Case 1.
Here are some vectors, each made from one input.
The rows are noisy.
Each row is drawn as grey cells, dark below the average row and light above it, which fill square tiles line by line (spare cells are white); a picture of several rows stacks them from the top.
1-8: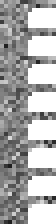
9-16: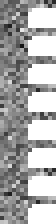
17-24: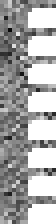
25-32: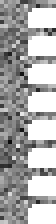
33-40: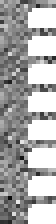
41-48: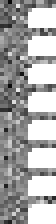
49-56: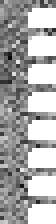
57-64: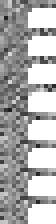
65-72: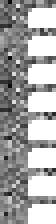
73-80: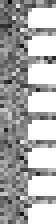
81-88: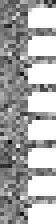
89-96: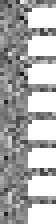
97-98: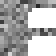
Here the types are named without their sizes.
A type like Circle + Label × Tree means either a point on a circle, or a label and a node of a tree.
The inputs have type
Line.
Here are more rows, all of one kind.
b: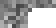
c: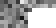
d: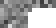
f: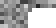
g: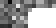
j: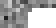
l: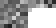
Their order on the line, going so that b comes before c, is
f, j, d, b, c, l, g.
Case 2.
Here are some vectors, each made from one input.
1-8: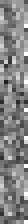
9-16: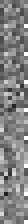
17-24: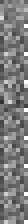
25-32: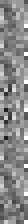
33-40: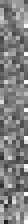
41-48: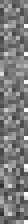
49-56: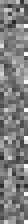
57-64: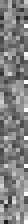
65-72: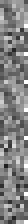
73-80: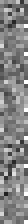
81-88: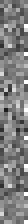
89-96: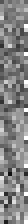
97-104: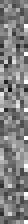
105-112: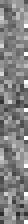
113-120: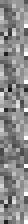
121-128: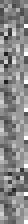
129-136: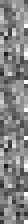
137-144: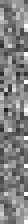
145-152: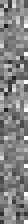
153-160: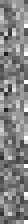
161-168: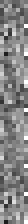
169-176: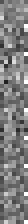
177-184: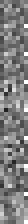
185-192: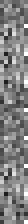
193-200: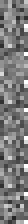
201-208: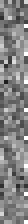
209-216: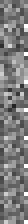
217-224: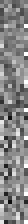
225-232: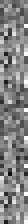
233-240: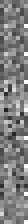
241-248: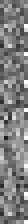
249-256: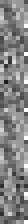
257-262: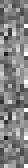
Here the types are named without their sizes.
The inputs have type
Line.
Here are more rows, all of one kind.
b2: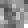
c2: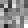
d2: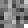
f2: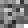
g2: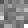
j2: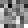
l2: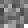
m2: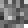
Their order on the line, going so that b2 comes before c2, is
f2, m2, d2, l2, g2, b2, c2, j2.
